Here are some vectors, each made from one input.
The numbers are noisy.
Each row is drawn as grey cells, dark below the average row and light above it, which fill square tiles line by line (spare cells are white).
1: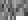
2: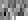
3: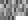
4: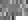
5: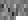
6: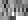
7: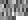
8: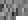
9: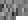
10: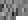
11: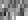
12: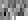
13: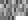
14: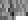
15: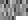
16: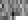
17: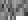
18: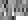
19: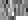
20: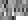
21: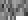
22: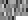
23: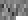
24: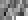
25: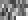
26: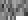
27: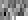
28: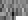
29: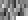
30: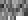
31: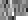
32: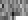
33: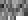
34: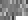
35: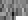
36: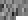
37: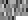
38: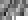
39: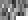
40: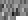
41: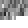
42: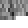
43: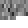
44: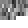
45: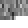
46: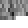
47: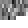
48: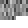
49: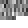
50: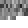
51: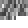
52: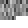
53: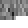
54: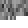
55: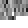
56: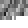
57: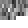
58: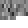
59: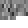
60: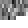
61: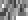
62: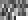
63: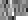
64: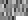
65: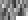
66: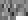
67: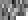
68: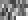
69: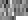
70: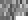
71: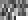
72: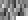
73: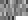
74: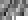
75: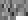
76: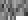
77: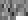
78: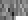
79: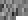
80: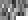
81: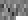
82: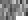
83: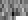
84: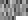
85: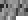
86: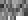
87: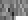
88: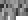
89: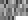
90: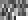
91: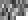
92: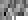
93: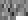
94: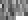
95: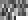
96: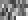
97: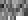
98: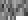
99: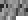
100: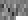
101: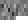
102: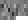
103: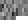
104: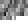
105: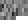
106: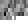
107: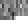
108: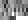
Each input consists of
a point on a 5-point line, together with either a point on a 4-point line, or a point on a 10-point line.
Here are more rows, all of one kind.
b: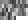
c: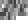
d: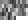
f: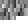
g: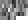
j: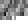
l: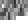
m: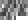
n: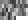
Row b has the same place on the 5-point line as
c, d and n.
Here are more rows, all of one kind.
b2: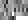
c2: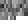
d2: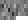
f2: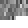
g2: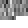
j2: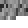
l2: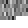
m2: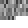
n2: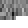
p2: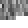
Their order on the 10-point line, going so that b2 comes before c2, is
b2, g2, l2, m2, f2, p2, n2, d2, c2, j2.
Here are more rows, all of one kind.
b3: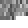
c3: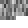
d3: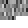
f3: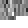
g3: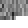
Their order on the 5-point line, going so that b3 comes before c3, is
f3, g3, d3, b3, c3.
